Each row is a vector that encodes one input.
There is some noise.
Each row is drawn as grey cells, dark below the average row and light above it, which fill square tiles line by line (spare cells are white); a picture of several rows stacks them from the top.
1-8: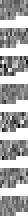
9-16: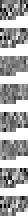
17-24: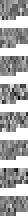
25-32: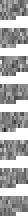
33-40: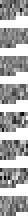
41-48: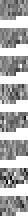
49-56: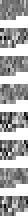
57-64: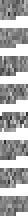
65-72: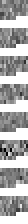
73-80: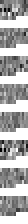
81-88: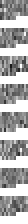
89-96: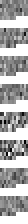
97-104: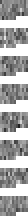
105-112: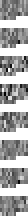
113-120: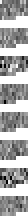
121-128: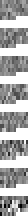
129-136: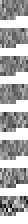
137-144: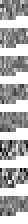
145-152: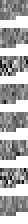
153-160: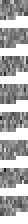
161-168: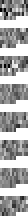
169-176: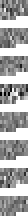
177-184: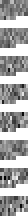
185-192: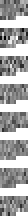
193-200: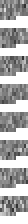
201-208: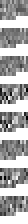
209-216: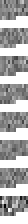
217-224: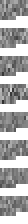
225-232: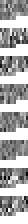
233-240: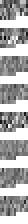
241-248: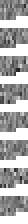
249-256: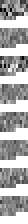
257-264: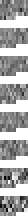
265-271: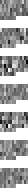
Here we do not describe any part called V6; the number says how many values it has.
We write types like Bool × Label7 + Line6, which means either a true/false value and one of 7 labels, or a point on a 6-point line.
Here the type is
Bool × (Line9 + Tree7) × V6 + Line5.
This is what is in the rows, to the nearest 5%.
About 15% of them hold a point on a 5-point line. The rest hold a true/false value and a value of V6, together with either a point on a 9-point line, or a node of a 7-node tree.
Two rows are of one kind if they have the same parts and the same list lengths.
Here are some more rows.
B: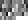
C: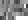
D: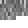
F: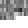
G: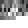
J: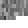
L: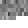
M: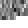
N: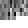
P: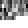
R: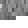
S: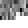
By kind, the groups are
B, G, P
C, D, F, J, L, M, N, S
R

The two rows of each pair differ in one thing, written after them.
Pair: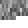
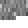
the place on the 9-point line
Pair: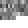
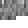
the true/false value
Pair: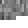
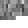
the value of V6
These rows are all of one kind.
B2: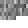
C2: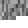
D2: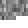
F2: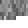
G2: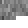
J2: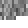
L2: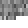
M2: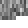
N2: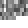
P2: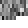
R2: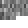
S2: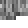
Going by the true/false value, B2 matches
F2, J2, L2 and S2.
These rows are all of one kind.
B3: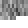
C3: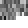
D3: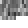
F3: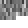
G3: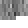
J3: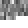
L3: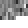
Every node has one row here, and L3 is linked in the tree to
D3 and G3.
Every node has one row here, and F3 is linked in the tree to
C3 and D3.
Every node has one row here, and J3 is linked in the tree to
B3.
